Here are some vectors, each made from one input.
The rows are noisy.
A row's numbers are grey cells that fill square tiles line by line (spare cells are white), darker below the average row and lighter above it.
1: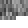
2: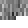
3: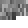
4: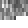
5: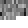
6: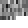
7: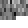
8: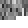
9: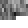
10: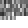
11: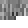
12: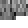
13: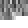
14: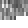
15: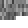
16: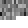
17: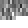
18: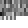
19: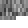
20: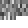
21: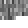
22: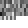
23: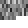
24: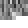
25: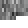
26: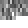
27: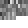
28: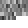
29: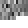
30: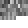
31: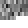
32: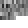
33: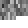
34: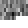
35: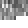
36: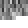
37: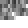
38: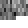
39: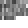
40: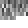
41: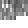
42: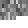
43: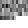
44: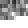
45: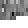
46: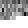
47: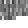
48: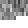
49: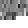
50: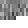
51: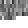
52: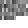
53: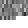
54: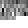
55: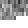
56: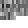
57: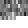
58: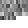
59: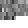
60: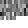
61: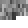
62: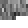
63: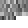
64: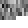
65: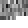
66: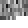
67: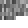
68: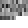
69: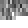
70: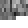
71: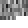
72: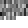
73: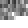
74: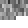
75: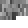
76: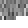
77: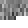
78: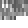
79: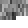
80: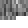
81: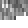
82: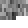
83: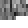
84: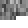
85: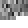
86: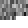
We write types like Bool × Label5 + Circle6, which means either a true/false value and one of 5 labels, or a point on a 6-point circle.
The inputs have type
(Label6 + Line5) × Line5.
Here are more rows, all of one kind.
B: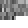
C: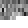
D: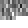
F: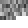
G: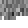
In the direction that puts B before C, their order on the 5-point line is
F, B, G, C, D.
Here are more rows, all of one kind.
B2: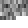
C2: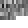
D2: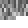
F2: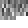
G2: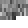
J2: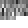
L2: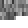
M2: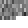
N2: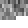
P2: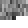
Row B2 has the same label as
D2 and F2.
